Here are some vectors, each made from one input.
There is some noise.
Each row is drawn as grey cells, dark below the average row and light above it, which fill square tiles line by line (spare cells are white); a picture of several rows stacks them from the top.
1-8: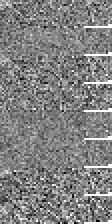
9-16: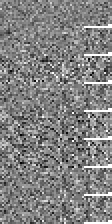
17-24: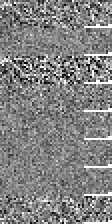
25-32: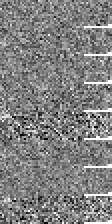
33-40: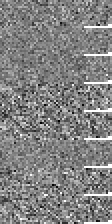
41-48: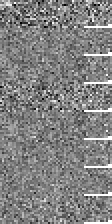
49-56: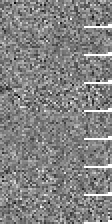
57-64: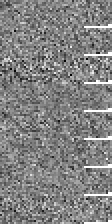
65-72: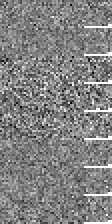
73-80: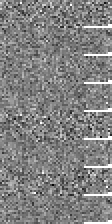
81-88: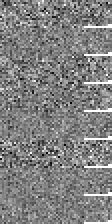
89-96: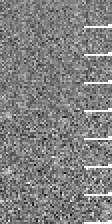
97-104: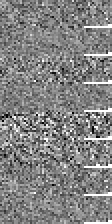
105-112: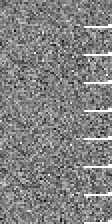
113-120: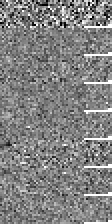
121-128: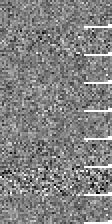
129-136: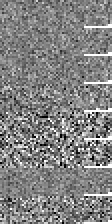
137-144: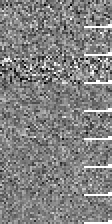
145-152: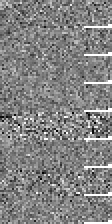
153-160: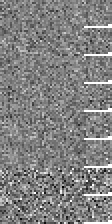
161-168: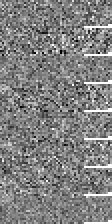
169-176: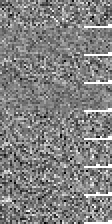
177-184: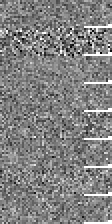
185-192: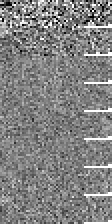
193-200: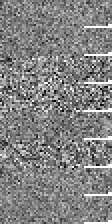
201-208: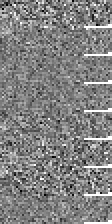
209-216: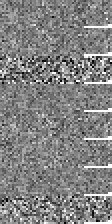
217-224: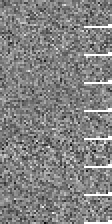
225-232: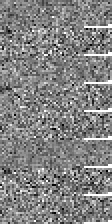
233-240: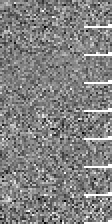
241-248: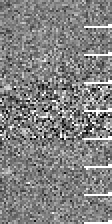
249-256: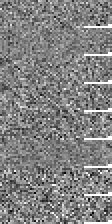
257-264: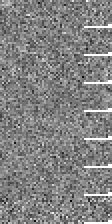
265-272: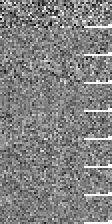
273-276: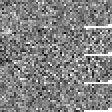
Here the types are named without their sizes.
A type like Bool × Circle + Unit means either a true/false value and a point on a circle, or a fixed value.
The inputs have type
Circle.
